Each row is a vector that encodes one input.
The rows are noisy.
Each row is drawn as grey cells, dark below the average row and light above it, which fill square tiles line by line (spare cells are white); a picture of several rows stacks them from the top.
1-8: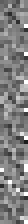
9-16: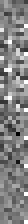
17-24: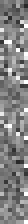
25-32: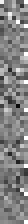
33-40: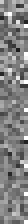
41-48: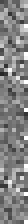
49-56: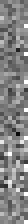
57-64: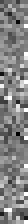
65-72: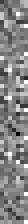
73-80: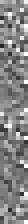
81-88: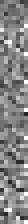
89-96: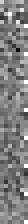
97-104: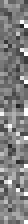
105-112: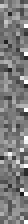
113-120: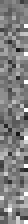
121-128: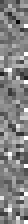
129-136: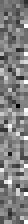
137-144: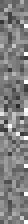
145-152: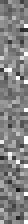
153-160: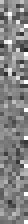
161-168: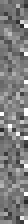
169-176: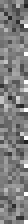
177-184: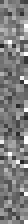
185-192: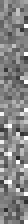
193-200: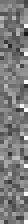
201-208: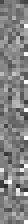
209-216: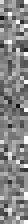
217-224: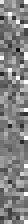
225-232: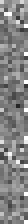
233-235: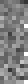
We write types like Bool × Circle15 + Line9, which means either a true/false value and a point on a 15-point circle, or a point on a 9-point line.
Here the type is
(Line6 + Line10) × Line10 + Line7.
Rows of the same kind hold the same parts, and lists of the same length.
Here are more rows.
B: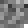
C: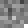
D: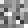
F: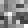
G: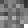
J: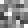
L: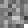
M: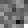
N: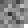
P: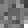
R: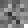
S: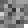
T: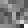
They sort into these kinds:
B, C, G, M, P, S
D, F, J
L, N, R, T

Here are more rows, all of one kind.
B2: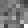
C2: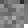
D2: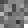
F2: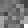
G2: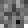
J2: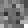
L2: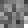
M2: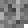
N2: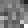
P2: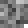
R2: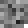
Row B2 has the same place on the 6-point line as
C2 and N2.
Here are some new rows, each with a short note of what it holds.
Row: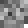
a point on each of two 10-point lines
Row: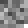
a point on each of two 10-point lines
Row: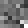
a point on a 6-point line and a point on a 10-point line
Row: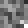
a point on each of two 10-point lines
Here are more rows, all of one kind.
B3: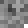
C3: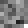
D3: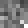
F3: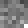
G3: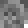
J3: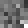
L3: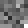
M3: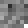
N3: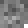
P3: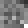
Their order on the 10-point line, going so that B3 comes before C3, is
M3, B3, C3, N3, G3, F3, P3, D3, J3, L3.
